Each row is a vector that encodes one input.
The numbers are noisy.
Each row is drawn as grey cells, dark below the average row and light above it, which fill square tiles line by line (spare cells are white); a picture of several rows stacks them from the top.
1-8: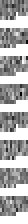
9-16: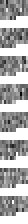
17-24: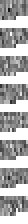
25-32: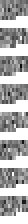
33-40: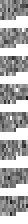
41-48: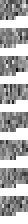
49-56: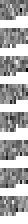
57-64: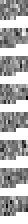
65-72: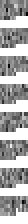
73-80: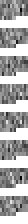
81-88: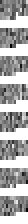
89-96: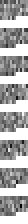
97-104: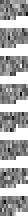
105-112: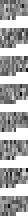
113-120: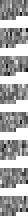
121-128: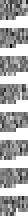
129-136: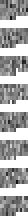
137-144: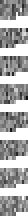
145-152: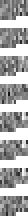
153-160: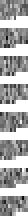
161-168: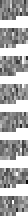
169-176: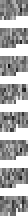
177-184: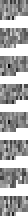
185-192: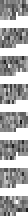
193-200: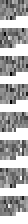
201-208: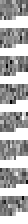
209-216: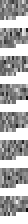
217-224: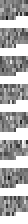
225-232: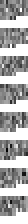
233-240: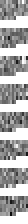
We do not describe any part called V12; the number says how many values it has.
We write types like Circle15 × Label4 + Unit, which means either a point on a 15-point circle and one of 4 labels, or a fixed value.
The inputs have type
(Line4 × Line6 + Tree16) × V12.
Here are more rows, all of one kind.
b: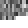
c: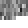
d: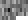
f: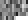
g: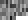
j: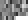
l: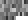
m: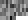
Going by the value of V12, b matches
f and j.
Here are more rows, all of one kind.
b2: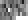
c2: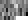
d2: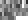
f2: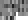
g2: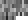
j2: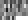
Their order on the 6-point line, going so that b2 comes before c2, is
d2, j2, b2, g2, f2, c2.
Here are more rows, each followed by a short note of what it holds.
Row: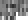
a point on a 4-point line, a point on a 6-point line and a value of V12
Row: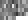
a node of a 16-node tree and a value of V12
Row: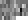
a point on a 4-point line, a point on a 6-point line and a value of V12
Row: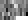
a point on a 4-point line, a point on a 6-point line and a value of V12
